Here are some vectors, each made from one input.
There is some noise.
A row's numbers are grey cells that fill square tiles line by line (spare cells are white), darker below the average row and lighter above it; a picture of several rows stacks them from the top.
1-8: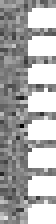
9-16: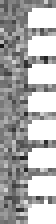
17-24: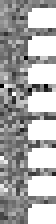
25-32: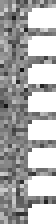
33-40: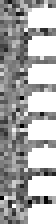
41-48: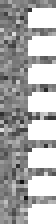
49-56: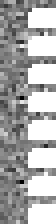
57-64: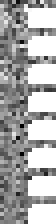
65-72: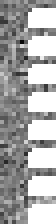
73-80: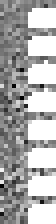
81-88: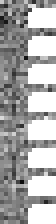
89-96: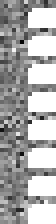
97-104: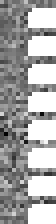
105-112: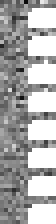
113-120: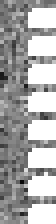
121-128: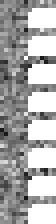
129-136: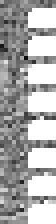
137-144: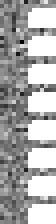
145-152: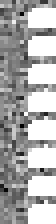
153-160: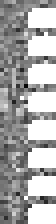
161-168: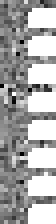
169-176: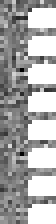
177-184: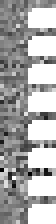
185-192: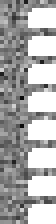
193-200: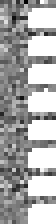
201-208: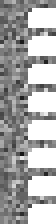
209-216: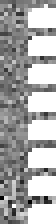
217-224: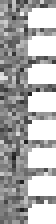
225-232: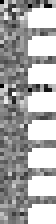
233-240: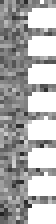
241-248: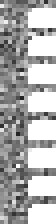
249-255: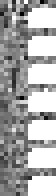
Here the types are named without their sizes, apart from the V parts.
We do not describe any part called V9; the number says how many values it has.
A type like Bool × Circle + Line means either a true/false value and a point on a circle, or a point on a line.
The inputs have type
List(Bool × V9).
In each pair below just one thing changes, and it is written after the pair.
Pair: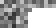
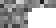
the value of V9 in item 2 of the list
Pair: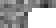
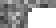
the true/false value in item 2 of the list
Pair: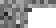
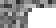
the true/false value in item 1 of the list
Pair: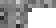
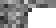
the true/false value in item 1 of the list
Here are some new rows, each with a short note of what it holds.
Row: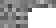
a list of two items
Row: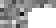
a list of one item
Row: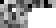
the empty list
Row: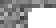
a list of two items
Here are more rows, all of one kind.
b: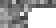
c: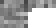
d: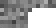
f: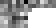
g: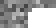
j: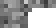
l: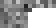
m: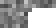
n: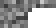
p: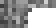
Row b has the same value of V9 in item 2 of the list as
d, f and g.
